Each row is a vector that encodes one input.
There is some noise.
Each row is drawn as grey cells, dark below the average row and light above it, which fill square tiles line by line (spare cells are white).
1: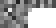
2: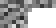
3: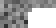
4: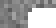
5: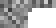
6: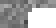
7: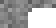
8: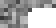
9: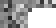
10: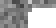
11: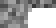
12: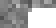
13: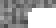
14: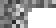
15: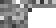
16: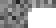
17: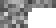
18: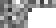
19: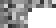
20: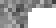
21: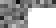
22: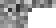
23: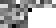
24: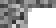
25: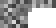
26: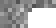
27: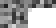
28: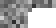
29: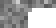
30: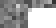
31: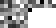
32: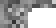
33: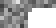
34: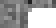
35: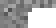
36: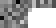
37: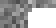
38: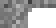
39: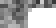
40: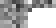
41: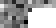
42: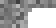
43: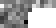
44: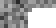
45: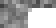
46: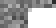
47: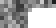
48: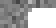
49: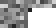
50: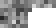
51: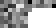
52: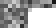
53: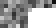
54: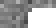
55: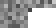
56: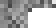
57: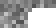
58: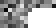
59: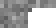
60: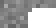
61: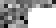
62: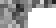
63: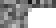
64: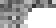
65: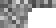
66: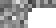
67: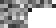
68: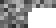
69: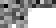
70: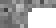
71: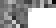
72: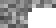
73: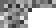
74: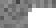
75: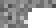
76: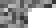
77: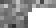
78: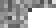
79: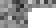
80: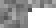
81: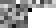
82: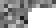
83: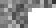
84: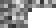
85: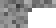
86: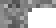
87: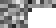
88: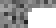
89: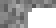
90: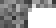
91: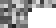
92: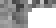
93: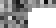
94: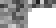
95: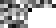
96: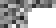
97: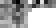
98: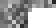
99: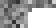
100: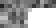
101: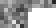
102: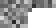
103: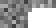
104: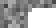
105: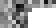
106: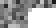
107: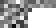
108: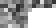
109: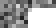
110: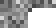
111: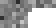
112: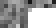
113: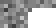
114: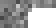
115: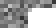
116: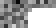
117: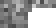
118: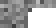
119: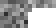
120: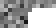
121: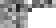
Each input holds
a point on a 7-point line, together with either a point on a 6-point line, or a point on a 7-point line.
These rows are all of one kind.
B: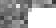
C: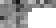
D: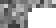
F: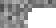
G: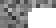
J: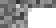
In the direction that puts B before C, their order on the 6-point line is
J, D, B, G, C, F.
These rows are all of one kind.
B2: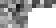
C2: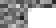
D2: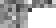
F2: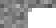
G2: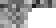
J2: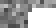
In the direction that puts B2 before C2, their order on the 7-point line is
B2, G2, F2, C2, D2, J2.
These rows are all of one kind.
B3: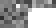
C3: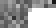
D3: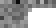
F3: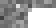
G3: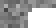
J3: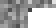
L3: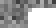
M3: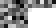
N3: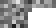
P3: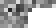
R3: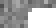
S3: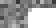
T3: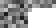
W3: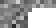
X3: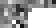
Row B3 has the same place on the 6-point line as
F3, J3, L3 and W3.
